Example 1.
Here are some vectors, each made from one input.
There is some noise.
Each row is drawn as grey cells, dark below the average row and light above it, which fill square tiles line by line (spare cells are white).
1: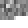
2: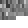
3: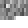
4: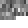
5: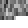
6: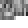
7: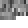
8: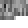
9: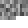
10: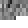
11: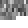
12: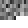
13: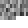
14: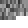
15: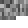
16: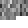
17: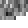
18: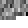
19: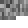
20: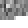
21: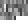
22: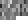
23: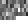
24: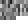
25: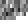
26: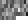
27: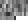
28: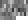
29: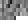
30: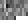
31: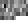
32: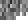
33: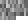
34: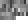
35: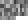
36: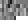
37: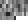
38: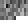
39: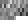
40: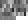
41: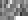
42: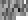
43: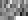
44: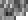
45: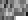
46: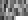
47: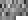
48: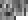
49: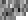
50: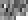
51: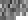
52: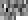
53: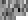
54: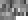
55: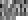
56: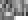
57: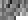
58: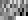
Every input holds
four true/false values.
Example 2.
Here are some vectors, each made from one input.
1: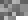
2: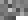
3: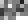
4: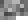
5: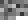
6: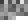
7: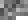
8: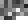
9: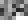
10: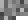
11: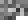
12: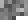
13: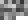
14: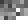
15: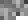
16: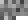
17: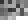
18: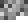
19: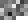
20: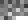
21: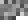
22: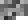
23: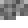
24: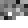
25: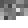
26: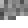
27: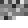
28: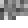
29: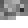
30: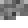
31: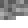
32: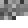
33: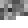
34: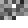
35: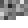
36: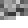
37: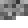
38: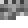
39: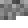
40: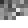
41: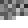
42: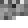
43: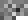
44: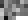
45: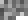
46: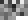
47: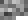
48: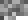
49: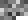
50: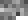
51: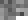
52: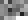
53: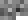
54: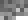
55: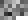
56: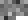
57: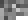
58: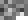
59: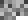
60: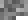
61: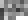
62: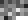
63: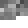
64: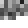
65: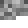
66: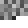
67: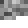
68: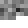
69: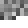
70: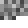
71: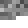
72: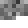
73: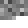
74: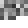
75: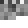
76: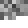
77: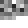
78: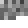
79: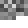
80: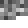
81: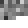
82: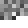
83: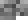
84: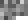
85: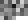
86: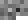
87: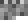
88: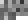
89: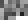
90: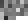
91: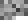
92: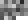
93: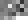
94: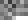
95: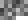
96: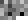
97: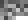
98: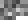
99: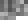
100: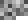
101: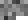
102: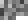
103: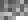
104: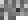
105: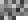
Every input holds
three true/false values.
